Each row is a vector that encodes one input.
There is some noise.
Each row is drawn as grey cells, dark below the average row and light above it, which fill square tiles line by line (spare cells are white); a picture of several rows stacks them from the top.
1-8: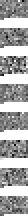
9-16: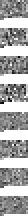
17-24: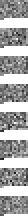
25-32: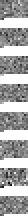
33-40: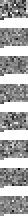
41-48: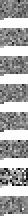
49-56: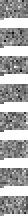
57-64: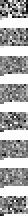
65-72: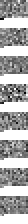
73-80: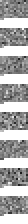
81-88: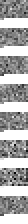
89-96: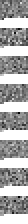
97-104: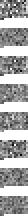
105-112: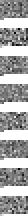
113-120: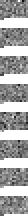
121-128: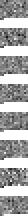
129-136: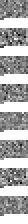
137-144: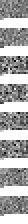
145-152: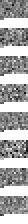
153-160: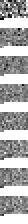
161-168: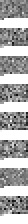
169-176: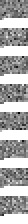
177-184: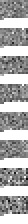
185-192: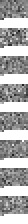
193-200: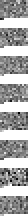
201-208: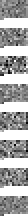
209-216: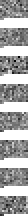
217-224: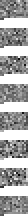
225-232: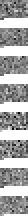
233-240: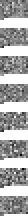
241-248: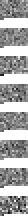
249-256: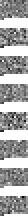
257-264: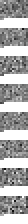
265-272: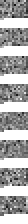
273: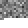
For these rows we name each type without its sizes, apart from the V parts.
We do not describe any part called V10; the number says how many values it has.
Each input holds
a value of V10, together with either a point on a circle and a true/false value, or a fixed value.
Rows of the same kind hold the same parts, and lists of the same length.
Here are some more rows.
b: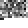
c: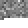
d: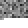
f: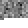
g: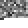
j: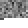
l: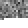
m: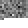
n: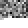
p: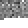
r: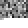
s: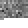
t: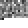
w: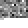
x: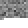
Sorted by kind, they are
b, d, f, j, l, m, p, s, w, x
c, g, n, r, t

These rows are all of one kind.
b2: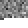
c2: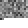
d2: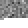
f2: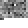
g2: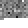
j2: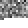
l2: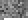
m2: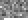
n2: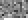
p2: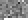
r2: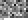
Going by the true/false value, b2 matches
l2 and r2.
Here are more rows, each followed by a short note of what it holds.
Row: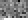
a point on a circle, a true/false value and a value of V10
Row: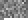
a value of V10
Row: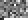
a value of V10
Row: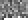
a point on a circle, a true/false value and a value of V10
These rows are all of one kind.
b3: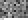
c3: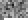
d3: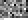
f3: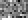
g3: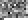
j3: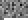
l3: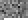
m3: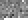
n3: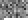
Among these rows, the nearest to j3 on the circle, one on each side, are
l3 and m3.
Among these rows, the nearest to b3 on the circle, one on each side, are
l3 and n3.
